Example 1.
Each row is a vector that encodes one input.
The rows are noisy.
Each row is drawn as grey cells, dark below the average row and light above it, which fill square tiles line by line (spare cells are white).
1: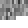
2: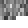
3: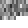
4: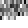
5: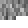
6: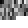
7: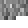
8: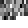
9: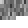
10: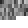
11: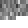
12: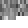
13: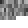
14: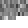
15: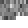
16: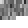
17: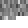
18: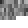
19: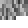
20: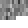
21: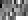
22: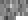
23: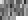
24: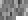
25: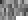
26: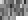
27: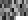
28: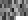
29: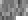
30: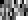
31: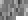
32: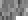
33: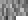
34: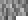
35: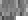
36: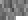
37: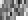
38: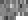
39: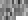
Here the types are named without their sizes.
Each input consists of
a point on a line.
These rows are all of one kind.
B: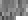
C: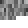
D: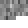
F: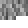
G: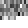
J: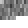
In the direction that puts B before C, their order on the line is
F, D, B, J, G, C.
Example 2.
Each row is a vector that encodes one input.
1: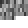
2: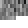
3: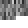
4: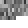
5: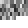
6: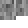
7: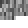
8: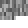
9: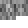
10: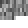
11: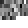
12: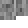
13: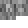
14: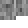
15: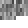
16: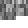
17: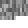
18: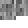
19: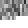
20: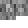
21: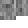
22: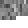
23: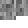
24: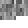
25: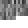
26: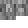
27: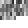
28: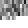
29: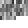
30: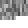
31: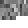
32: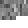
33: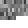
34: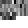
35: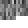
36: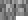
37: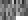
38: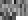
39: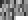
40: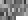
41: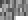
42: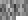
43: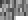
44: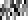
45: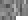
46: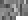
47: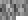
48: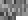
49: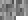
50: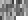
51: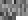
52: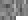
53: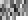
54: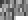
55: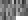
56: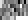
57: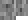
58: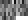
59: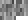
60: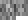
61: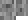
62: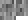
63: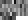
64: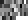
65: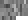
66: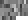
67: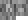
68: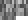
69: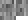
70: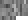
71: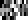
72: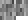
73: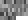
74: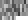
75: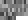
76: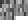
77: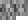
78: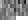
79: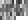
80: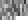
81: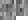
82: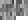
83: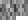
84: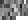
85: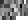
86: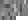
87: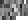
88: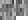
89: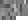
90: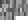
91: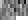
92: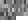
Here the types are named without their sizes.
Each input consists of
a label.
